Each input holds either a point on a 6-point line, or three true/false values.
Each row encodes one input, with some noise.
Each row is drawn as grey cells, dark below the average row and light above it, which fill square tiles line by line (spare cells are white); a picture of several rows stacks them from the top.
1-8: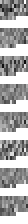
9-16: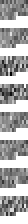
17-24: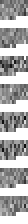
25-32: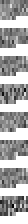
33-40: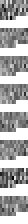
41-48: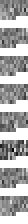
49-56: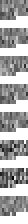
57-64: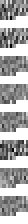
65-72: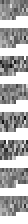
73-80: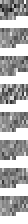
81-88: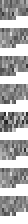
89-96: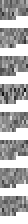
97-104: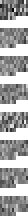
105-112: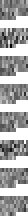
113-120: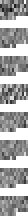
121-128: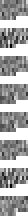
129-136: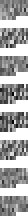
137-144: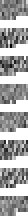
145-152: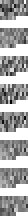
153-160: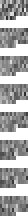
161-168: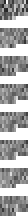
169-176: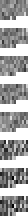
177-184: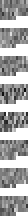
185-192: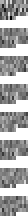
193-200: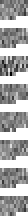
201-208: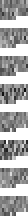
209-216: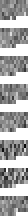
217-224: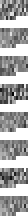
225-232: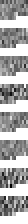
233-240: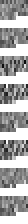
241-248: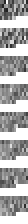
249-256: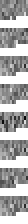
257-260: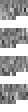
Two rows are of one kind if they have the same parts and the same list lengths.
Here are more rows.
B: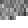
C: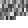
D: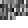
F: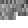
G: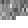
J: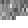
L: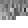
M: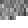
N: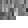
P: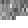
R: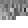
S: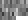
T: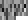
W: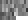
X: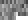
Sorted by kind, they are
B, F, G, J, L, M, N, P, R, S, W, X
C, D, T

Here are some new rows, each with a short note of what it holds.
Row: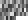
a point on a 6-point line
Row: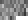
three true/false values
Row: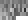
three true/false values
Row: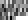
a point on a 6-point line
